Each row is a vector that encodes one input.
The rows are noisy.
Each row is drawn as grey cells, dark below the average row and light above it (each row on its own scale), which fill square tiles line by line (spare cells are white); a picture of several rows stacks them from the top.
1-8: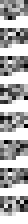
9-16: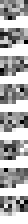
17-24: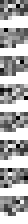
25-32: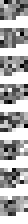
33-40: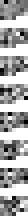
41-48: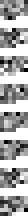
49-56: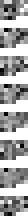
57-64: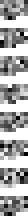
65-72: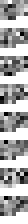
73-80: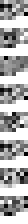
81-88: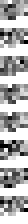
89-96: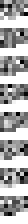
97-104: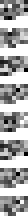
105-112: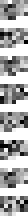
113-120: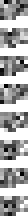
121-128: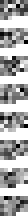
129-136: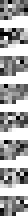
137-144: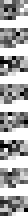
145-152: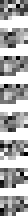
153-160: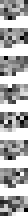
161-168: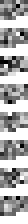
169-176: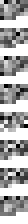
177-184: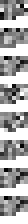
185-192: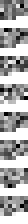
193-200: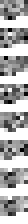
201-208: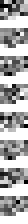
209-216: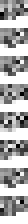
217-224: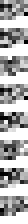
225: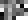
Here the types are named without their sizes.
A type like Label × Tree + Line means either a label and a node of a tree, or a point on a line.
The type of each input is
Bool × Bool × Bool × Bool + Line + Tree.
